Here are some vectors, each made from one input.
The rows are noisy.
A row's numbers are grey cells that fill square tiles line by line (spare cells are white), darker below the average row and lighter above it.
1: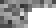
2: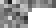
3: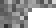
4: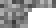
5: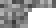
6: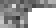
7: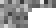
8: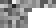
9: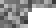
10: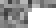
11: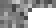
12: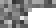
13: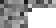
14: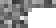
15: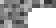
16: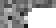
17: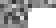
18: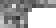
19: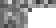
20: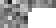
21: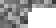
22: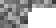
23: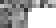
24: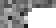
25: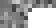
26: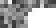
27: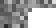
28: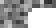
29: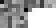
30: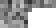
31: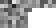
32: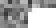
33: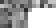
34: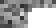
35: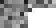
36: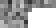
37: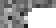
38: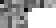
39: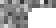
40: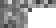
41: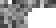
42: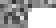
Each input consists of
a point on a 5-point circle and one of 4 labels.
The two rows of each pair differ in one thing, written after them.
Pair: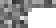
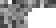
the label
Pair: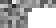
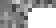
the place on the 5-point circle
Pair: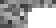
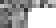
the label
